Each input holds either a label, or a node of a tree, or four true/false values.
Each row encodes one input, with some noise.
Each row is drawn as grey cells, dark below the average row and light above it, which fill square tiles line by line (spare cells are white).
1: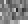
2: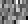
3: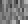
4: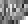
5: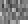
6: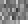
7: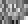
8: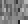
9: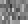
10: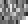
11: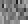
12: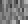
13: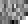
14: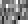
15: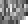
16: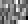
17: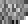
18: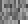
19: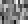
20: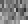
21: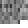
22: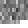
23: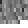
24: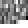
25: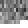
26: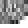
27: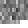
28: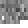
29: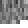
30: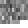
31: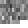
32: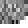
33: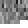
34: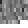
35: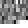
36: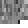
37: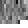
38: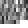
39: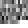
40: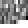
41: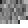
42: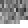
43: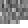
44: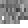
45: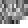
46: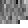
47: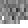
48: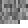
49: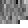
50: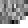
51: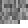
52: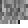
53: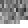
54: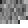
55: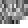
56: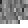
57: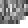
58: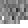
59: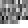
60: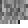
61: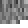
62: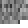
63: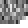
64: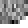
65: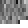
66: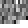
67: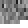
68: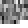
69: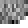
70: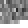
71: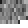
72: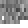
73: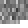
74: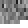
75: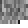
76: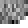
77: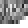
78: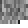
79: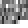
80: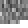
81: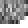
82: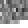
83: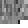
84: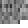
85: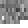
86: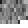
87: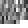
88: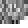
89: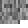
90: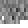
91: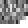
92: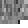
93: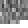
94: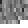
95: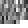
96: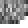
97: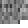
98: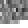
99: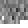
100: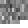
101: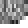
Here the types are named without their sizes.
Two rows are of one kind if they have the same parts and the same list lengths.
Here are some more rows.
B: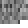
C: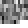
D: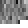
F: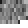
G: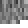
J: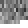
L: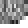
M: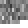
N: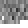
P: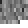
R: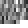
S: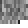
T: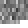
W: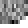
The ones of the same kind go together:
B, D, F, G, J, M, N, P, S, T
C, R
L, W

